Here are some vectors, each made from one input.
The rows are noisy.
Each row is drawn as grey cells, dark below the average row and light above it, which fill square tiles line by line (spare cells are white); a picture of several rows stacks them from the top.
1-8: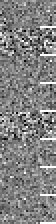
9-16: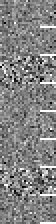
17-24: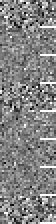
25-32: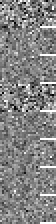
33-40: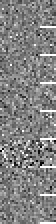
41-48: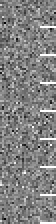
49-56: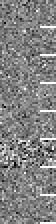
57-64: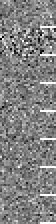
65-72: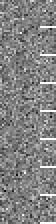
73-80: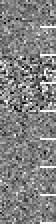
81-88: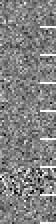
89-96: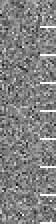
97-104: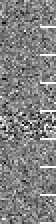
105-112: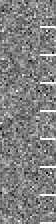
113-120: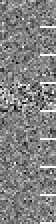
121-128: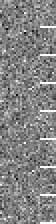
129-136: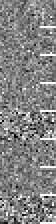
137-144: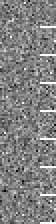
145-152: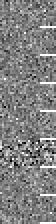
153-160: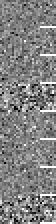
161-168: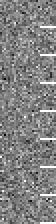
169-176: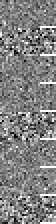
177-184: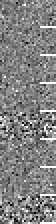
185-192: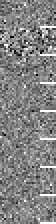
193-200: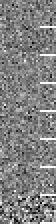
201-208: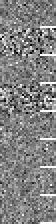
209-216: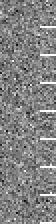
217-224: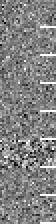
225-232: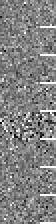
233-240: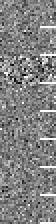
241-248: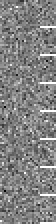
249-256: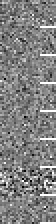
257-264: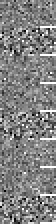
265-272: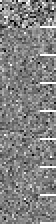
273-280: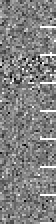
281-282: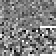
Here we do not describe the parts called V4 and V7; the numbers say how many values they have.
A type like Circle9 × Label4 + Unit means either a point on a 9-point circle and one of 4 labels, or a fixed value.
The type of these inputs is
Tree10 × (Tree10 + Unit) × (Tree11 + V4) + V7.
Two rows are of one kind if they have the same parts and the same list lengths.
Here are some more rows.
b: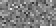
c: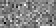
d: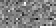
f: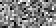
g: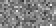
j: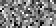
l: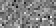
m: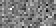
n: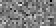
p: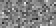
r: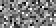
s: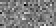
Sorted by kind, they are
b, g
c, d, p
f, j, r
l, n
m, s

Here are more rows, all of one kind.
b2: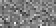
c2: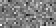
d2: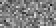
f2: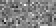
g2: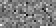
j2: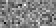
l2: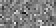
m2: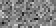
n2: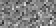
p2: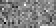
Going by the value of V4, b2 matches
c2, d2, g2 and l2.
